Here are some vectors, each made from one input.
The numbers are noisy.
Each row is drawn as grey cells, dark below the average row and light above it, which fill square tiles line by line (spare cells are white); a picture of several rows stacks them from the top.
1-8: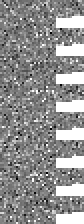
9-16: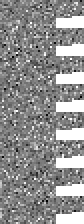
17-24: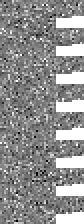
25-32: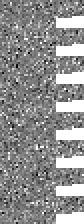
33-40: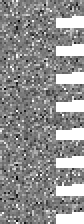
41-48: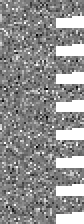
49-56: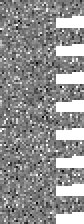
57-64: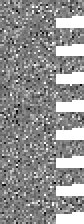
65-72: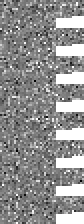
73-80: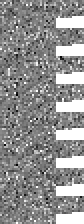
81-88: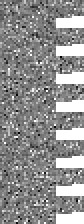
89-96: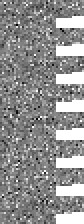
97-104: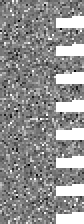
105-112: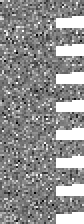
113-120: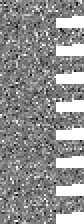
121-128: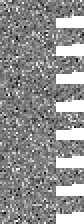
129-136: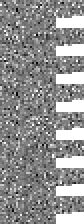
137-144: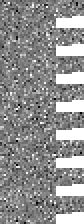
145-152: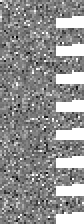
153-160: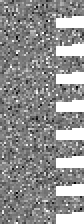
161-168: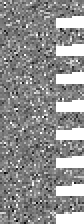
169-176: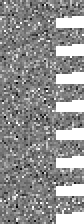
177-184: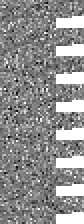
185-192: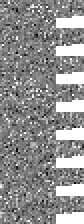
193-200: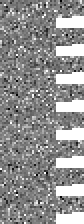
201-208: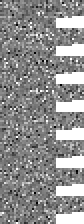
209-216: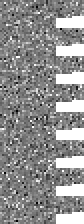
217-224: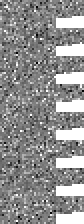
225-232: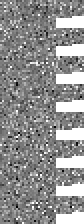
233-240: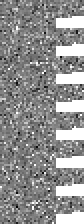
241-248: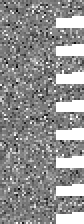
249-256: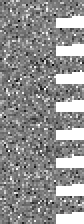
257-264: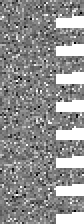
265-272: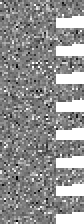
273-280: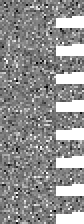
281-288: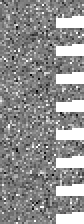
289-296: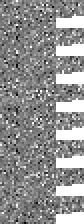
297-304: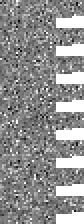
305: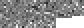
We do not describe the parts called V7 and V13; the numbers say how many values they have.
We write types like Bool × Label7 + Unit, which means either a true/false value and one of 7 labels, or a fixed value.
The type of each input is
Bool × (Circle11 + V7 × V13).
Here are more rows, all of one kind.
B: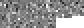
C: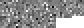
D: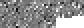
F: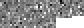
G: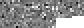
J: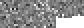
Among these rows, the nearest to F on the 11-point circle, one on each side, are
B and G.
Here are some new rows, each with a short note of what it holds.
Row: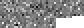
a true/false value, a value of V7 and a value of V13
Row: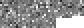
a point on an 11-point circle and a true/false value
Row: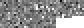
a point on an 11-point circle and a true/false value
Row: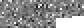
a true/false value, a value of V7 and a value of V13
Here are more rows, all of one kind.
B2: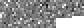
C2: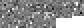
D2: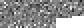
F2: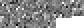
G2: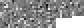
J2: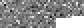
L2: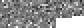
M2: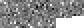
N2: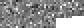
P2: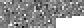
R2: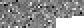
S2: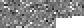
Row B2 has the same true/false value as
F2, G2, M2 and P2.
